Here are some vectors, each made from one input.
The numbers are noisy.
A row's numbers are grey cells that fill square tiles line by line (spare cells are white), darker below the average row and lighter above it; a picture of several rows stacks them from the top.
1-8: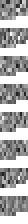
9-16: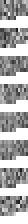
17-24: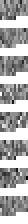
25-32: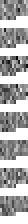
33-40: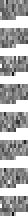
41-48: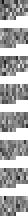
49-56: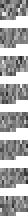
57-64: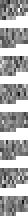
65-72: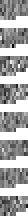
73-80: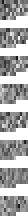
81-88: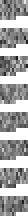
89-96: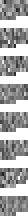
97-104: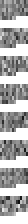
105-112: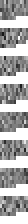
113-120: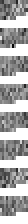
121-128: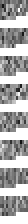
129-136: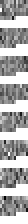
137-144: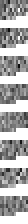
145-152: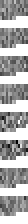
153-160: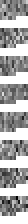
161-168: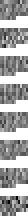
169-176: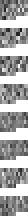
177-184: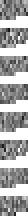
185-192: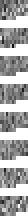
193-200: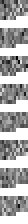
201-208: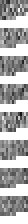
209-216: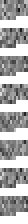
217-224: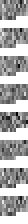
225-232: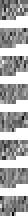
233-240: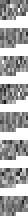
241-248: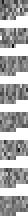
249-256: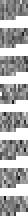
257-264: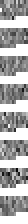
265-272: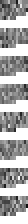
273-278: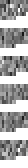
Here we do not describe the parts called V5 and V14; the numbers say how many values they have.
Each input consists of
either a point on a 10-point line, or three true/false values and a value of V5, or a value of V14.
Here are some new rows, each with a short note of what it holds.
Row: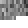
a value of V14
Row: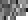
a point on a 10-point line
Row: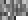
three true/false values and a value of V5
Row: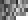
a point on a 10-point line
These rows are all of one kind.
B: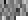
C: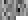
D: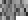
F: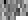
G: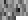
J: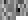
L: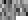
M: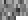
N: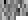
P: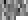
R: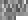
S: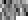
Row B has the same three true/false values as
G and M.
